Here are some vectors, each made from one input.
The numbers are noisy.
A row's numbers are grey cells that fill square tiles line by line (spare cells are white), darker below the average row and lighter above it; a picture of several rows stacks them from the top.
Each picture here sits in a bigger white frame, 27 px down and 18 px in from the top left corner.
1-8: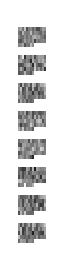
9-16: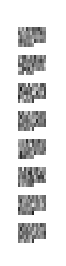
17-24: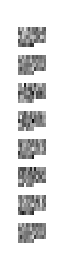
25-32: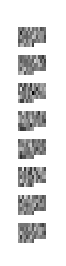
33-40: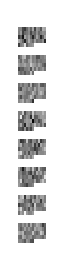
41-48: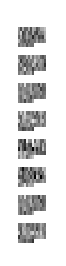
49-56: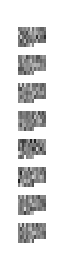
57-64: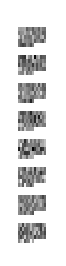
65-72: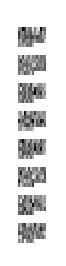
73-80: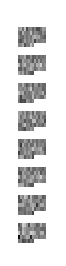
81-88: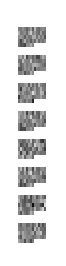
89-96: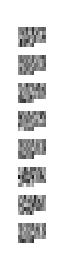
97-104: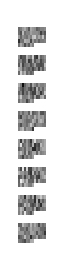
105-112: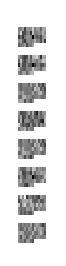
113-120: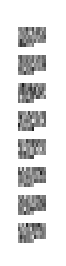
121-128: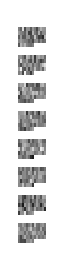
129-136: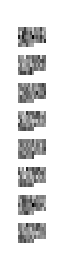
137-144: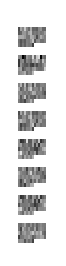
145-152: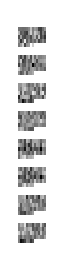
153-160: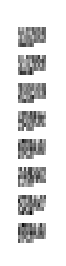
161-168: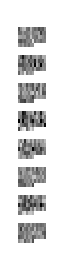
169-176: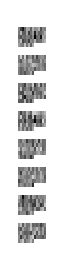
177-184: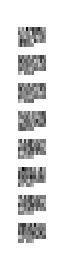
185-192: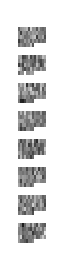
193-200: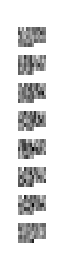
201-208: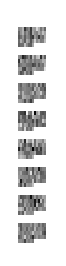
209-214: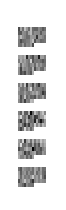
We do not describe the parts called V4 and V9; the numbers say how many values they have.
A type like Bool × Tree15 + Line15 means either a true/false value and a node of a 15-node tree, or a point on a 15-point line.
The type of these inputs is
Bool × Bool × Bool × (Circle6 + Unit) + V4 × V9.
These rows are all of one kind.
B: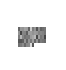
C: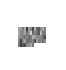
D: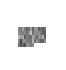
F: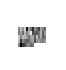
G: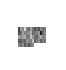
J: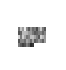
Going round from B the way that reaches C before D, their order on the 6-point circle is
B, G, J, F, C, D.
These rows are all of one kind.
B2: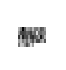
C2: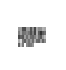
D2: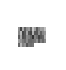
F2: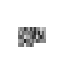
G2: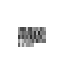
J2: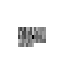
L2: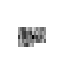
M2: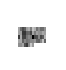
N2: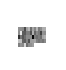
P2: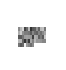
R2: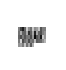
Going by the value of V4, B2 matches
C2, F2 and G2.
